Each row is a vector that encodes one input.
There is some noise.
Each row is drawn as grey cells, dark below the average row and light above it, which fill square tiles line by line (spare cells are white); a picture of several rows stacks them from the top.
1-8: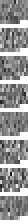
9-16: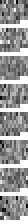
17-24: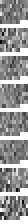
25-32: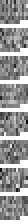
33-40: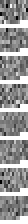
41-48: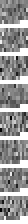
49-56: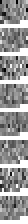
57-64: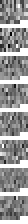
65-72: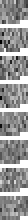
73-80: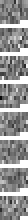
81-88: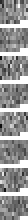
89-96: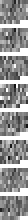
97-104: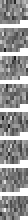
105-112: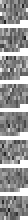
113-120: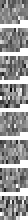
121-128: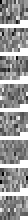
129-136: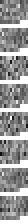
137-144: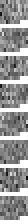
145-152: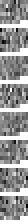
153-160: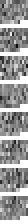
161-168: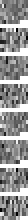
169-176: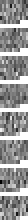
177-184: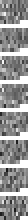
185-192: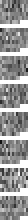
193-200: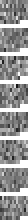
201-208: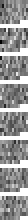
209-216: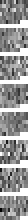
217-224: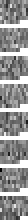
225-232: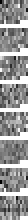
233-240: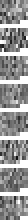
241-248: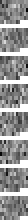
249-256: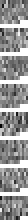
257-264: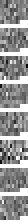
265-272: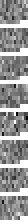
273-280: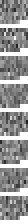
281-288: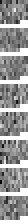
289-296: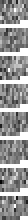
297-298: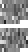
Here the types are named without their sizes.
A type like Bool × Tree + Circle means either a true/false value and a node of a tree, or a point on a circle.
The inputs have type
(Circle + Tree) × (Label + Line).
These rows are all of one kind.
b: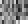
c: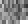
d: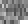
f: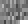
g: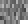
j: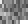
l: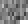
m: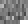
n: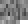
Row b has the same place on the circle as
c and j.
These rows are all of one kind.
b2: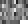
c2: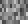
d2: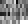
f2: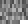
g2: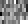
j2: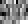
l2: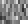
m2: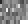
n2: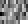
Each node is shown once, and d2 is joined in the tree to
g2 and j2.
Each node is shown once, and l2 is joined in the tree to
g2 and n2.
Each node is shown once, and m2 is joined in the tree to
c2.
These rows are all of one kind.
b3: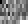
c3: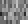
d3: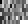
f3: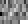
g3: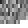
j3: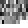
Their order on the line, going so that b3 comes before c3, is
g3, b3, d3, c3, f3, j3.
